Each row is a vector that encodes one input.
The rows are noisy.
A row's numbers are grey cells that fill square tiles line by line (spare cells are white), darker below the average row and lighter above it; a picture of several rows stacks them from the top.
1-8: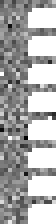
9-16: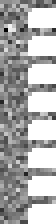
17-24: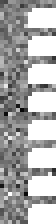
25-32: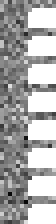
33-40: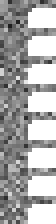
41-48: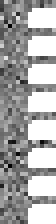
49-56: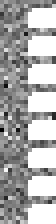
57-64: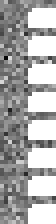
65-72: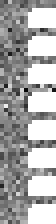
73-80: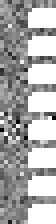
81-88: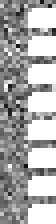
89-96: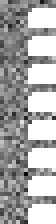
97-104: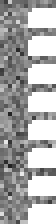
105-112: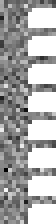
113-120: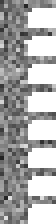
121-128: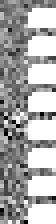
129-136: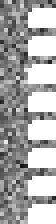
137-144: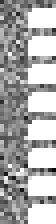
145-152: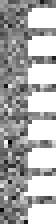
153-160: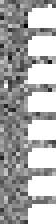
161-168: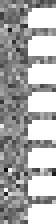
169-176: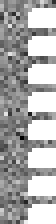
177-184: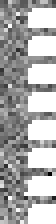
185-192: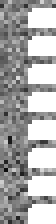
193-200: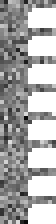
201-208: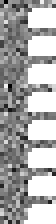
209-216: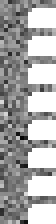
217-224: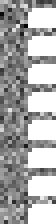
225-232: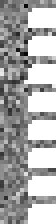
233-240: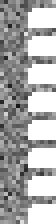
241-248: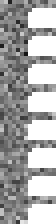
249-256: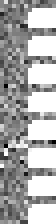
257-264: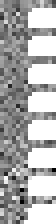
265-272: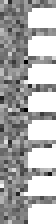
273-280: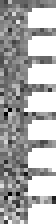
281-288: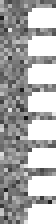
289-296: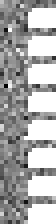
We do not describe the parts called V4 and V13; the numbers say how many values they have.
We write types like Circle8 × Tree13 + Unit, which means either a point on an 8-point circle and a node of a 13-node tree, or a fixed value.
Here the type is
(Bool × V4 + V13) × Label10 + Unit.
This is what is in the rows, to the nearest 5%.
A few of them hold a fixed value. The rest hold one of 10 labels, together with either a true/false value and a value of V4, or a value of V13.
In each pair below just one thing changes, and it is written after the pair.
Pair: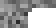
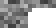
the true/false value
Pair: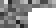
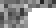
the value of V4
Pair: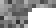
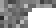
the label
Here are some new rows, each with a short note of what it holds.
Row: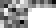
a fixed value
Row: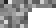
one of 10 labels and a value of V13
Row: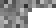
one of 10 labels and a value of V13
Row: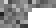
one of 10 labels, a true/false value and a value of V4
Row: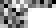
a fixed value
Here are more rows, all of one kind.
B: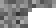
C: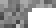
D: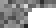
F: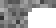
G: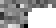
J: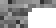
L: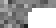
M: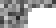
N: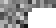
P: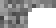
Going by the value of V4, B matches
F, J, M and P.
